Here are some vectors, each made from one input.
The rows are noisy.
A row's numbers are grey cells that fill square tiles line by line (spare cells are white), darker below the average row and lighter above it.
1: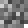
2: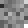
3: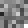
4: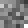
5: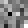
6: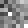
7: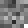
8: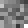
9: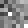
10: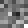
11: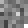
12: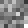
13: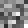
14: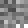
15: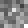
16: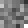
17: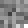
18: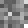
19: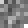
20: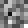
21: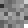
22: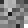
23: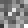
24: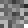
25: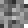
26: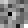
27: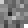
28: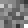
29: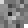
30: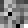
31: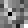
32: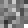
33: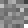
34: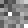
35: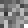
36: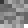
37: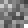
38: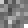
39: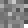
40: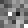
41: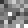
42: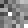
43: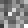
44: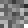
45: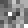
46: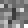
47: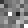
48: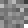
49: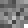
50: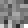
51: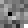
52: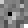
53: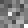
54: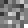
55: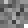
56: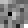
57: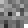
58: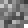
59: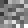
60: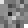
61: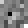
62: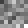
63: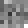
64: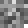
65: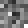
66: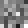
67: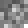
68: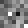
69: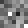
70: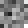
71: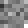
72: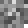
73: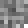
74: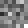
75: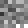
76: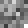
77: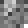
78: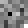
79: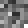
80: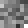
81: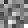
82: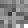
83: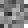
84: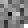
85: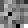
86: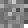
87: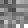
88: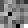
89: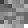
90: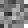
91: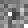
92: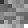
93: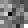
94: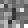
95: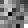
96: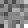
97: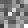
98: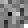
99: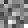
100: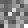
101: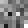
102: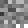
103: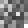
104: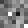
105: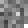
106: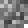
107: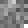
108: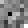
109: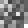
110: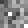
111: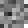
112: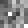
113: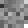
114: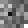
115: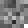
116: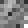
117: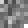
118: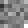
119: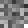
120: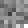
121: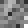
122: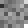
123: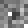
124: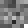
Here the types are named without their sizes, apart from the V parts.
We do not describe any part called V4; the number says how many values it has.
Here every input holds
a point on a line, together with either a node of a tree, or a value of V4.
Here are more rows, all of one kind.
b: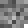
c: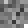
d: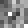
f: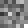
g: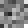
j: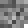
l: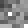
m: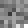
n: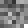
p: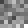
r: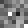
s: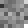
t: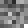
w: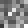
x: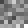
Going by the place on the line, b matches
g, j, m and s.
